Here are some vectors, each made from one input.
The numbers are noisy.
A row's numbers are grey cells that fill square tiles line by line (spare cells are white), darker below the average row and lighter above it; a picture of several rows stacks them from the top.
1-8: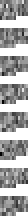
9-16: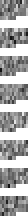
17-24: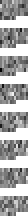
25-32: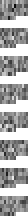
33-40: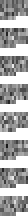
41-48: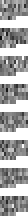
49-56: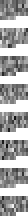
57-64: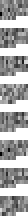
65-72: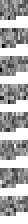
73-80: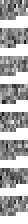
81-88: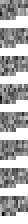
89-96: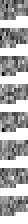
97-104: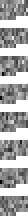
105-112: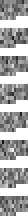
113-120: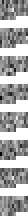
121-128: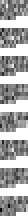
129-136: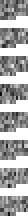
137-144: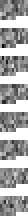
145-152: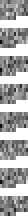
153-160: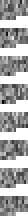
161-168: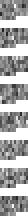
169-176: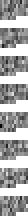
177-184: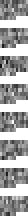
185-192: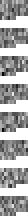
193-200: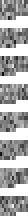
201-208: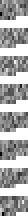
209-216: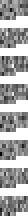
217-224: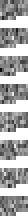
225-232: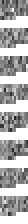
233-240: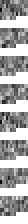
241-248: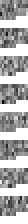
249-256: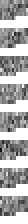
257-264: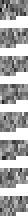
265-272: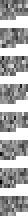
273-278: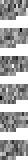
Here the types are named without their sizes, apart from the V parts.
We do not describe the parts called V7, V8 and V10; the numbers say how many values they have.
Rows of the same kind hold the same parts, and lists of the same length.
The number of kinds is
5.
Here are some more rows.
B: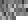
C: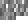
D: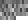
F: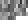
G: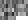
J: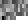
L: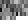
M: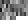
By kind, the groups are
B, D
C, F
G
J
L, M

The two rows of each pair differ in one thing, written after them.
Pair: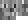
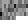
the value of V7
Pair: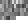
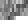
the value of V8
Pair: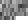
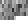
the value of V7
